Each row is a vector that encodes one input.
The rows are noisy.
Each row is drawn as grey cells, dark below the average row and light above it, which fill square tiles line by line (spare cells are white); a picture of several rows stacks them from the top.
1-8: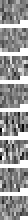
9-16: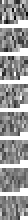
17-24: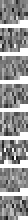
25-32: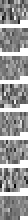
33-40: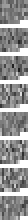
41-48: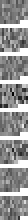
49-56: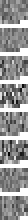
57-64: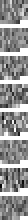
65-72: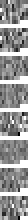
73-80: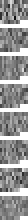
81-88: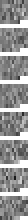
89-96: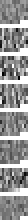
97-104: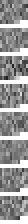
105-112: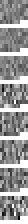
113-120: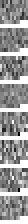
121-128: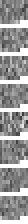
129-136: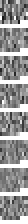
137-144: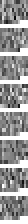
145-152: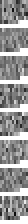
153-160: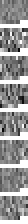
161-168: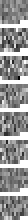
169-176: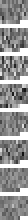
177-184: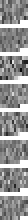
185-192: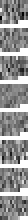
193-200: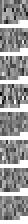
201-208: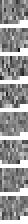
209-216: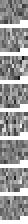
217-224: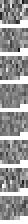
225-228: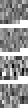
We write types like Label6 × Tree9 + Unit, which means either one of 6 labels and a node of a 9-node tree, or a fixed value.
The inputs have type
(Bool × Bool × Bool + Unit) × Line10 + Line11.
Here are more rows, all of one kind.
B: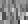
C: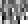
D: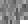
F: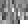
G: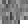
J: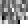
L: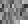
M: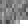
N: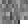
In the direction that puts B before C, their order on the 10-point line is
F, B, D, L, M, N, G, J, C.
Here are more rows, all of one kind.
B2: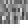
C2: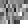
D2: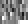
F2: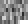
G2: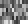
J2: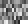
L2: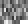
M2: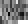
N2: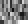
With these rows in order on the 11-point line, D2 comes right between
C2 and J2.
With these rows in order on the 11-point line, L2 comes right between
G2 and N2.
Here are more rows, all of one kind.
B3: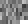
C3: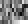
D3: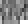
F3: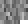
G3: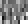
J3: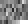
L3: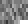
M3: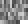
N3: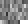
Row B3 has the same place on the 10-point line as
F3, J3 and M3.
